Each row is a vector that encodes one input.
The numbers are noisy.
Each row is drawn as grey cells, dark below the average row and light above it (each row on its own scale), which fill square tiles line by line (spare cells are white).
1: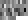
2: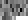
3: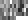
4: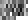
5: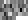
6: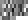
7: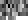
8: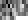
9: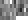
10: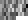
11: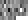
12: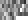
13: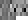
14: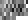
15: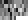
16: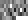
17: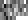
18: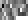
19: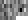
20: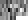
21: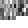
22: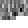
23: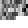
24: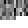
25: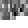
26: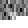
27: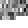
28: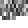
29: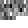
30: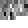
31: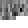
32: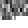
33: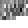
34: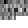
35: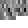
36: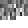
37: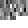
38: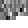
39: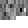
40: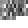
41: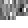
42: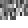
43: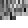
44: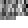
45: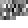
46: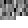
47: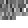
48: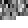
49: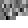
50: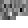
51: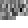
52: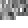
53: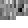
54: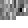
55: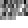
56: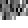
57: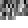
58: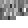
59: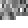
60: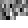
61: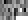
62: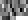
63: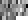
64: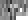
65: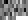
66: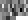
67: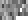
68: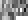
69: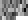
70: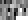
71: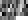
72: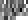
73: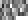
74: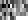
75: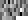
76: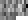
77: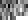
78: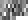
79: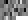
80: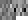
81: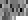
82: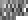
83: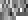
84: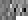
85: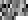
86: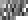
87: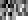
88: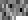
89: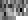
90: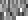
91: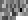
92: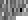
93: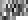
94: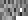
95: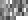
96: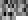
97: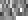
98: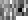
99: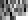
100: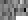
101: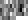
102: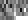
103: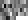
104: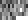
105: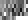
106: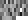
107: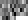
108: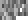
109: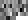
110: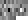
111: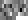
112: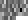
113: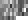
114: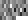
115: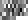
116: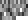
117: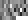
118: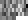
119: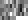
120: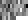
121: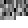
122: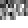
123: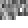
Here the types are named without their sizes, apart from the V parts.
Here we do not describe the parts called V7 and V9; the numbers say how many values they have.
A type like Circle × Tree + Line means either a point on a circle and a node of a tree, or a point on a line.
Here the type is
(Bool × V7 + V9) × (Circle + Unit).
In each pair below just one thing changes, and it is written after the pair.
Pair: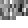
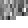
the value of V7
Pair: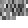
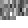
the true/false value
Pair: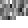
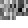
the value of V7
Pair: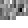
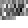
the true/false value
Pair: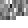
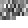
the true/false value
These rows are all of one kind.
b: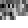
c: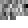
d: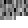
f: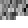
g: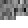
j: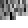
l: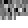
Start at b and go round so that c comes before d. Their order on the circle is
b, j, c, f, g, d, l.
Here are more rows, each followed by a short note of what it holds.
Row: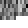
a point on a circle and a value of V9
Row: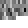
a value of V9
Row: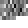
a true/false value and a value of V7
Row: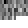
a point on a circle and a value of V9
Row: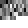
a point on a circle and a value of V9
